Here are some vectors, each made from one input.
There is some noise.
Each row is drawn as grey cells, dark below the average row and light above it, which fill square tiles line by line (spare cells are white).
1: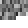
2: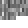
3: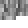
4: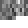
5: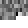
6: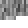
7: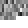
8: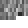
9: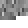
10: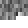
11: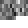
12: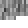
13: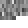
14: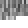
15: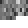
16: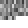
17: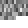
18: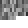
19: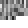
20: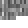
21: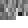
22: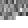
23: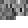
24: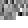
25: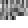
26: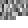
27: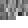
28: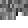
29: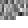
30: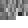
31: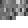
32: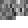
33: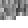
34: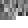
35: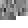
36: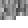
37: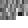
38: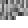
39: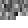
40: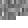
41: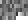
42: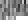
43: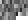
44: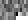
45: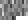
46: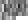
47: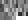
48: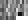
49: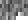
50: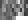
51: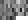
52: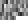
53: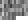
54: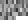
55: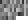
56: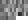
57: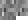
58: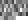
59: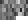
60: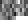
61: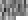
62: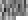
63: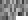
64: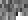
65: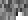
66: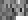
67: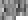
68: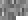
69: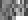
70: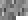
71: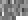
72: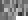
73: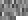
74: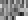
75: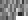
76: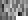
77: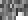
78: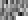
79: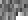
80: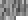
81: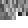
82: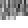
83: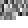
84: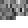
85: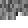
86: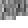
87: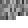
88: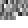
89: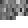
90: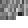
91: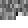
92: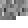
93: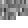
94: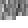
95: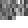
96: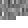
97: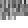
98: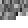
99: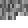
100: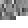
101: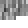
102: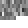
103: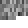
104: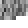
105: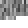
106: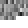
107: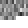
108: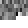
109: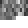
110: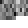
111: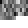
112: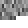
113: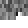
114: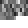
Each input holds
a point on a 6-point line.
